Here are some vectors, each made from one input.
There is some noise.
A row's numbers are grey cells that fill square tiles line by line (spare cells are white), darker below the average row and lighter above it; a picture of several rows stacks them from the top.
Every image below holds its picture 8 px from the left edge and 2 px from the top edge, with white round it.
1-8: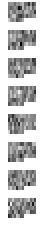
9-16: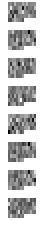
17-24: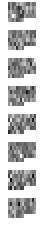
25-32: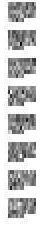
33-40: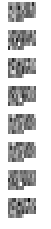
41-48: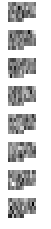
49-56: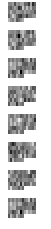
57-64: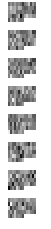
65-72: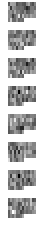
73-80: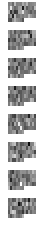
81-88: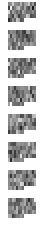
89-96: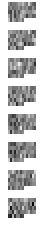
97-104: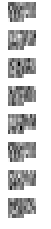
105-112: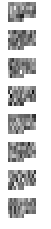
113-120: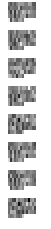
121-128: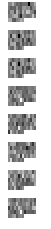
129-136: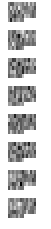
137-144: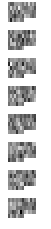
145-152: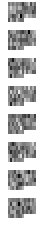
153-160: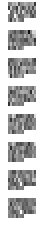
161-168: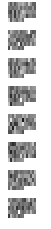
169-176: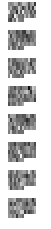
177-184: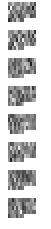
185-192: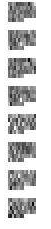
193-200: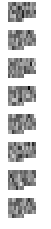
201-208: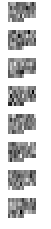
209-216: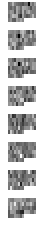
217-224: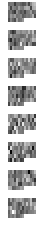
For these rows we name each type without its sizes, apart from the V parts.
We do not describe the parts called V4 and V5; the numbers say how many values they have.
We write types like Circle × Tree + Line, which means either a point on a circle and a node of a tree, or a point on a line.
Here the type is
Bool × V4 + List(Line) × V5.
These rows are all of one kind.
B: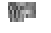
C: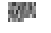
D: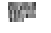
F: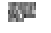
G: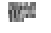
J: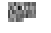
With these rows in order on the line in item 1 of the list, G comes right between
B and D.
